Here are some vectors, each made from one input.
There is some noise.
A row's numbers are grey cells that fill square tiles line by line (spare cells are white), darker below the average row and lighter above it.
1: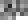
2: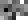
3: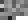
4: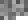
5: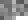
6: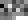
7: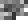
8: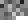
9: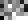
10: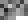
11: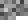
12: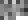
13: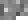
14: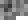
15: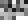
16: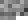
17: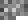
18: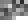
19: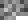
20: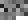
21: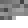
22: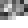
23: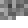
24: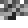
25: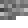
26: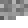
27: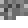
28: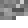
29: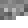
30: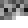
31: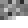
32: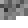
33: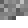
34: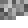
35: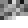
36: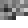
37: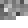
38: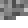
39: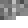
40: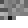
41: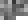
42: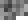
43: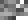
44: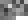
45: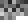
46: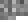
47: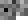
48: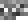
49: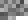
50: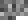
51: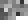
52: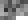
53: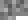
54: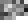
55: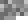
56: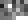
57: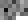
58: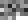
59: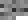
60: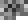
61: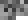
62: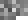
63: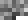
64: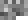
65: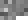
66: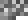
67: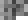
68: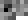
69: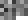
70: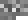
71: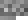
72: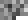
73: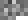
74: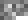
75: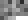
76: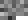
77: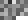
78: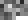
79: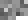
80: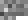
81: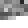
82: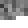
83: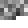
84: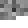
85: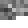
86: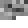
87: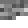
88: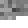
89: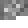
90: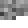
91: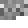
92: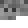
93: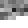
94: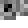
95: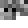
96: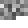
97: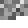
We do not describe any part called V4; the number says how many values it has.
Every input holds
a point on a 5-point circle, together with either three true/false values, or a value of V4.
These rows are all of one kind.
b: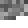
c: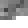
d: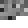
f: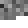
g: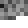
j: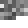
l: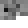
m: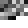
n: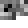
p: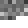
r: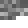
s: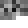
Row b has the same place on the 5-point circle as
f, m and p.
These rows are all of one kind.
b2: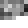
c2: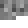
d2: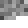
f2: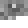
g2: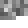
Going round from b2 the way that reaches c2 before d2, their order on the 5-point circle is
b2, c2, g2, f2, d2.
